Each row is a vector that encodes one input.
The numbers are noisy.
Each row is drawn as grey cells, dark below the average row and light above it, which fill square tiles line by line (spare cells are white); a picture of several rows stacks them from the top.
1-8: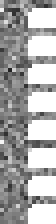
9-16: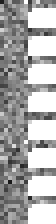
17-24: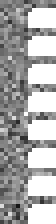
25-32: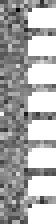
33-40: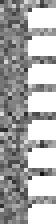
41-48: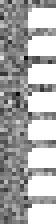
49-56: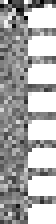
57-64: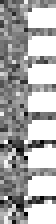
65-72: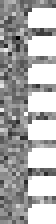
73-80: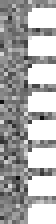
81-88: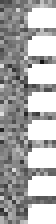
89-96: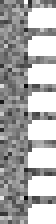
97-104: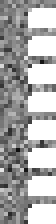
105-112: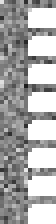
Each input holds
a list of up to three items, each a point on a 3-point line and a point on a 4-point line.
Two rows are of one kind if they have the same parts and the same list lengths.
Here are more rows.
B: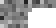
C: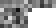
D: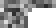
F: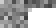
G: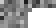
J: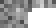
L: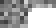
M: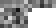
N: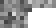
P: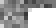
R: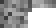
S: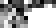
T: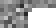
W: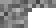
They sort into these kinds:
B, F, G, J, P, T, W
C, D, M
L, N, R
S

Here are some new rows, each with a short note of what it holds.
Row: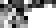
the empty list
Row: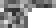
a list of one item
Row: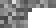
a list of two items
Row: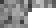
a list of two items
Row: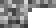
a list of one item
